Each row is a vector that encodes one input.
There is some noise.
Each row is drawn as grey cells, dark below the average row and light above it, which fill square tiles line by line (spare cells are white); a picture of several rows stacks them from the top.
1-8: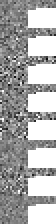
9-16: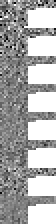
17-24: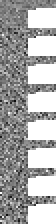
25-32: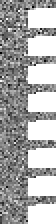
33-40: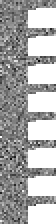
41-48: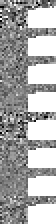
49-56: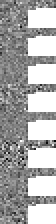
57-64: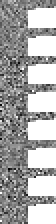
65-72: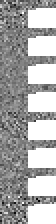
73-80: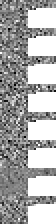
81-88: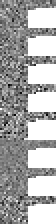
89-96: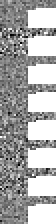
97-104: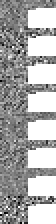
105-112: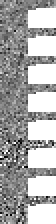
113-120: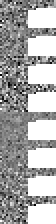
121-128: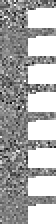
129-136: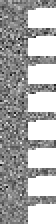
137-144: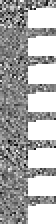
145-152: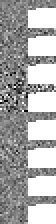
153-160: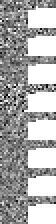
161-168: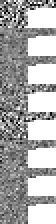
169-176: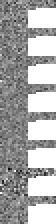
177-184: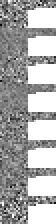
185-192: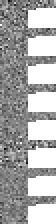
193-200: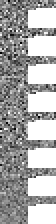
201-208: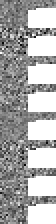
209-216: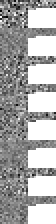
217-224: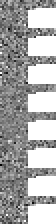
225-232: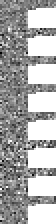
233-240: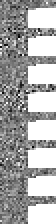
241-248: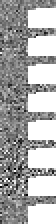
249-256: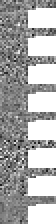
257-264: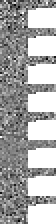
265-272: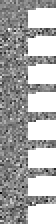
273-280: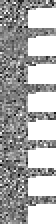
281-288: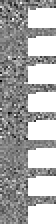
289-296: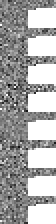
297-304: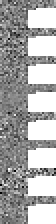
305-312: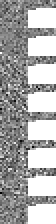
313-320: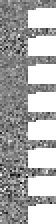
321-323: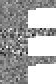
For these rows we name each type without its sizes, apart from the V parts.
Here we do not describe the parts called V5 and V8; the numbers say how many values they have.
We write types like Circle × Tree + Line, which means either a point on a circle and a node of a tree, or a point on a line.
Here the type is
(Bool × Circle + Tree) × V8 + V5.
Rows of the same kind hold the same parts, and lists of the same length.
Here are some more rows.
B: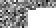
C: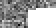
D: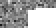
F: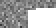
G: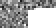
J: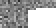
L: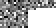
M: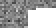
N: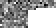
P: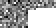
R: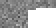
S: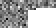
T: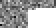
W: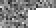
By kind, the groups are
B, F, J
C, T, W
D, G, L, M, N, P, R, S

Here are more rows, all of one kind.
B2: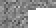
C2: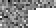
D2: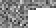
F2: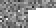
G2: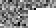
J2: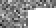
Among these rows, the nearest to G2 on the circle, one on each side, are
B2 and F2.
